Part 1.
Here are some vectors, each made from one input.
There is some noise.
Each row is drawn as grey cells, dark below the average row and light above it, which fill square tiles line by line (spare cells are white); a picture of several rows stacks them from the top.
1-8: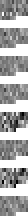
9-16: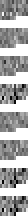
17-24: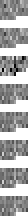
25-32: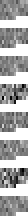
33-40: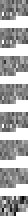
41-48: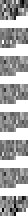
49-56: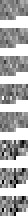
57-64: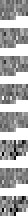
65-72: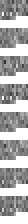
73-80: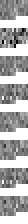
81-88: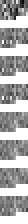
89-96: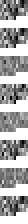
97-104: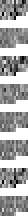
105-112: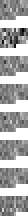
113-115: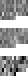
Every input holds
a point on a 7-point line and a true/false value.
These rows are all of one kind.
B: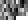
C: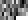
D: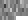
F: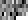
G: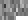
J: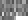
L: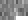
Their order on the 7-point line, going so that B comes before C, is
B, J, C, L, F, D, G.
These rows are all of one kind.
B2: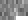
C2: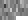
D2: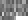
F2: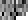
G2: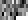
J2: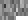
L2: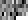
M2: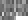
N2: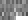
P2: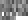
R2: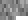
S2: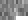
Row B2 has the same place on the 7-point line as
G2 and S2.
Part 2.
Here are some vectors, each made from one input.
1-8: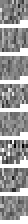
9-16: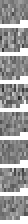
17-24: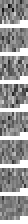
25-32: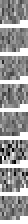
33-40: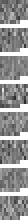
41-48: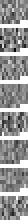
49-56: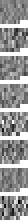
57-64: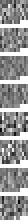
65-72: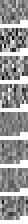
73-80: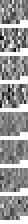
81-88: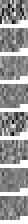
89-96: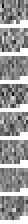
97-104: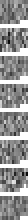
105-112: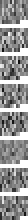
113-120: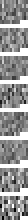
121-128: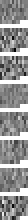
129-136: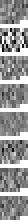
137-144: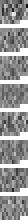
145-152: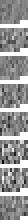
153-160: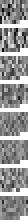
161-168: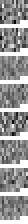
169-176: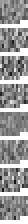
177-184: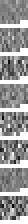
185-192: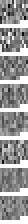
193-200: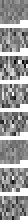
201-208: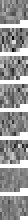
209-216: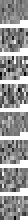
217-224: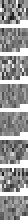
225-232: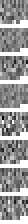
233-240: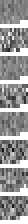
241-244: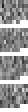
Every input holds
one of 10 labels and a true/false value.
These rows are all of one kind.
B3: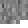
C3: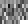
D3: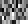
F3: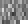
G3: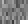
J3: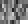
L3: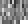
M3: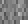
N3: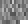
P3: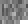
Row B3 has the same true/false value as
D3, M3 and P3.
